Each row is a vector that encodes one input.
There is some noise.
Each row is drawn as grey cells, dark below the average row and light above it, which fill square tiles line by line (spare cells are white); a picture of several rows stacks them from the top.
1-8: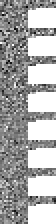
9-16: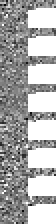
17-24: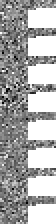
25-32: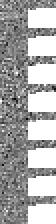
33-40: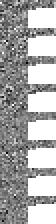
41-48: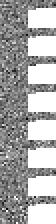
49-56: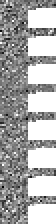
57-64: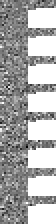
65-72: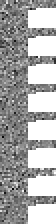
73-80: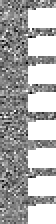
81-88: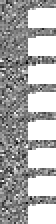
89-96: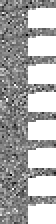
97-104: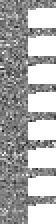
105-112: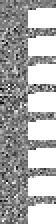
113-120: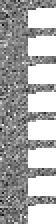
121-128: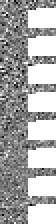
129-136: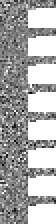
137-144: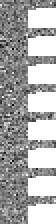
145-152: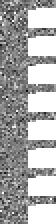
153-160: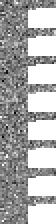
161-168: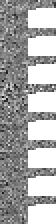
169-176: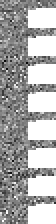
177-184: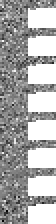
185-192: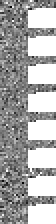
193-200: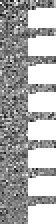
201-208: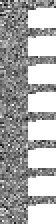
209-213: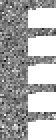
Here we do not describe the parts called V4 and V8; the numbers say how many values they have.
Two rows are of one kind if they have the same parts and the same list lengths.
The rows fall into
2 kinds.
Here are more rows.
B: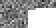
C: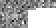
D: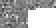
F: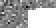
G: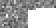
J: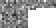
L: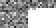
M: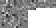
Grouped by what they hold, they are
B, F, L
C, D, G, J, M

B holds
a node of a 7-node tree and a true/false value.
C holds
one of 6 labels, a true/false value, a value of V4 and a value of V8.
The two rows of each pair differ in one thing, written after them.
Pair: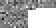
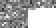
the true/false value
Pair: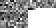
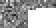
the value of V4
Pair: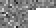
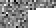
the value of V4
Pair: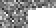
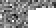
the true/false value
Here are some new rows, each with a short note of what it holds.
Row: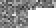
a node of a 7-node tree and a true/false value
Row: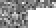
one of 6 labels, a true/false value, a value of V4 and a value of V8
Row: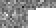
one of 6 labels, a true/false value, a value of V4 and a value of V8
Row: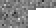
a node of a 7-node tree and a true/false value
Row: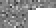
one of 6 labels, a true/false value, a value of V4 and a value of V8
